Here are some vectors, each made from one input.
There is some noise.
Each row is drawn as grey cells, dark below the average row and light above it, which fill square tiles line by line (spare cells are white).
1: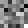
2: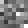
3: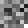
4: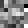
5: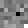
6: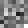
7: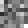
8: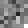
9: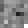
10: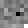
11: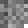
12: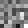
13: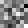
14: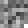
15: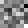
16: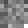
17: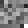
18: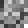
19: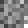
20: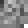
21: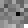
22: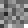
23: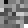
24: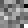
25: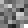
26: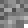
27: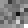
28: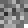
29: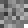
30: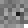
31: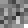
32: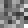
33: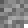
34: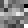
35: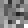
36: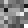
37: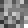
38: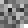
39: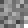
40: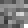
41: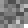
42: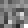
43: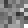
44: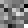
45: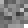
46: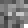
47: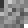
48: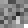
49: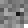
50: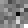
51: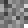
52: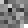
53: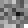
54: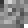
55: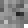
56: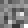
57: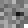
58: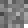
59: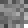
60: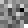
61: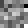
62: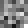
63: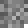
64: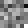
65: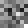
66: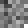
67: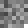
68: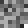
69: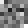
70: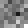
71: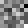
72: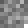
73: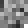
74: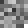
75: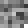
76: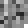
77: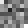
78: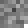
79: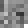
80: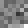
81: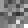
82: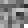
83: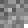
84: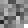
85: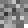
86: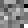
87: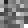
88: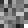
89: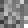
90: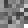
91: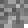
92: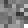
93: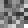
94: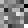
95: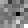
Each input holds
a point on each of two 6-point lines.
